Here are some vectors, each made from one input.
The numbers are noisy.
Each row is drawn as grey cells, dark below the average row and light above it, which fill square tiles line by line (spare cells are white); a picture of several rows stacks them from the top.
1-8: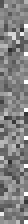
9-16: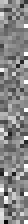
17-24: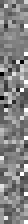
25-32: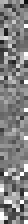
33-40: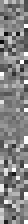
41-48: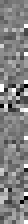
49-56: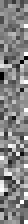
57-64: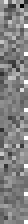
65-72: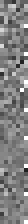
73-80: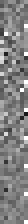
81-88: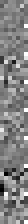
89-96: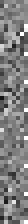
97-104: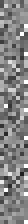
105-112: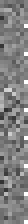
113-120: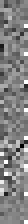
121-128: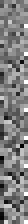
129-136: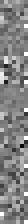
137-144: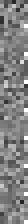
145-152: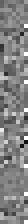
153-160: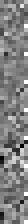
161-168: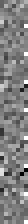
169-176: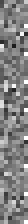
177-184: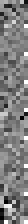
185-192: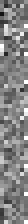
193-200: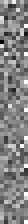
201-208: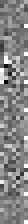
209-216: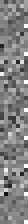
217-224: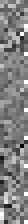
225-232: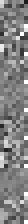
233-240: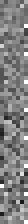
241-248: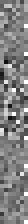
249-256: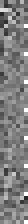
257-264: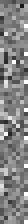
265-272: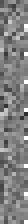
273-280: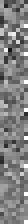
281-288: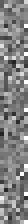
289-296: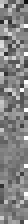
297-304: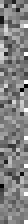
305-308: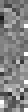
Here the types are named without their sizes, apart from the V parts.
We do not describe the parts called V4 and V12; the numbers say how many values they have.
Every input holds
either a fixed value, or a label and a value of V12, or a true/false value and a value of V4.
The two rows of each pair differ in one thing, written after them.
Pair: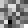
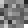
the value of V4
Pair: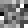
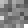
the value of V4
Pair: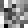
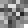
the value of V4
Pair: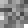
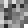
the true/false value
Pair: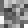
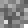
the true/false value
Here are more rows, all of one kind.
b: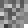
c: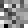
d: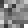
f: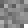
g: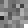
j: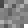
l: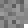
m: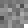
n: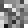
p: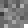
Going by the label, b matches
j and p.
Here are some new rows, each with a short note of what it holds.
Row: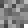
a label and a value of V12
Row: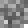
a true/false value and a value of V4
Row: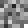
a fixed value
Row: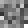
a true/false value and a value of V4
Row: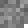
a label and a value of V12
